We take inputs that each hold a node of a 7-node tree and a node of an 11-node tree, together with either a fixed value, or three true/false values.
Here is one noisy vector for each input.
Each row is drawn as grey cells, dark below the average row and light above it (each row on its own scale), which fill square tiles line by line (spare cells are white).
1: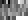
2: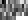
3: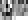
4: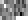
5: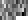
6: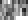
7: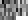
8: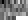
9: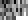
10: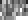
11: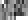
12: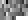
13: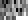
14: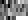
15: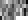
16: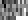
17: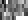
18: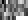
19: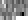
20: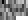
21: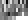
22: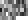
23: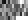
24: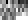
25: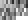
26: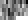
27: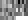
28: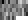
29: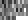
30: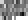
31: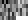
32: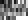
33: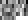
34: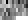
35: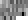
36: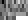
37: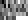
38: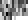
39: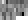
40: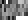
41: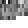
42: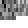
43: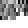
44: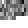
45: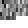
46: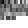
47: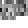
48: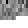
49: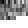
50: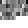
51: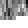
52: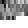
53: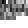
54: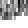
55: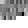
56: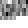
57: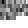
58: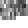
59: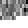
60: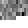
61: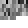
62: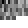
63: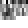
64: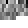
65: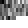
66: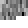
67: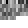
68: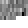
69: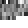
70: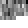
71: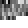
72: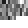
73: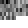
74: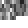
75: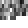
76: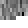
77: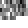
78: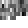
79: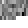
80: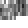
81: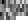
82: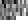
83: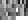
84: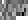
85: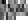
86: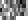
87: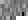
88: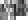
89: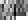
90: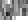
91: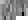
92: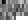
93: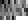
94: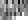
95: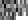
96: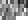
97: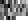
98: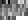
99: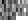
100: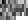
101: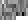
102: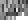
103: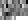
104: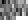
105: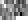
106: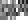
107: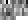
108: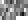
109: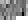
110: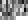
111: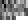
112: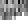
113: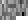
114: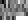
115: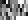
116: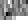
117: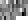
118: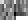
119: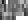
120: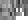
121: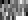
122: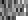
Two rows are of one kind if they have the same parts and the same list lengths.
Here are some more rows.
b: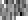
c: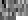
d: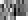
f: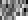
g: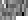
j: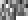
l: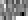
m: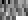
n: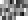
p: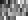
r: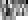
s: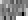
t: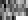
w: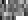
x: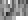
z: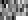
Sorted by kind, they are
b, d, f, g, j, l, n, r, s, x
c, m, p, t, w, z

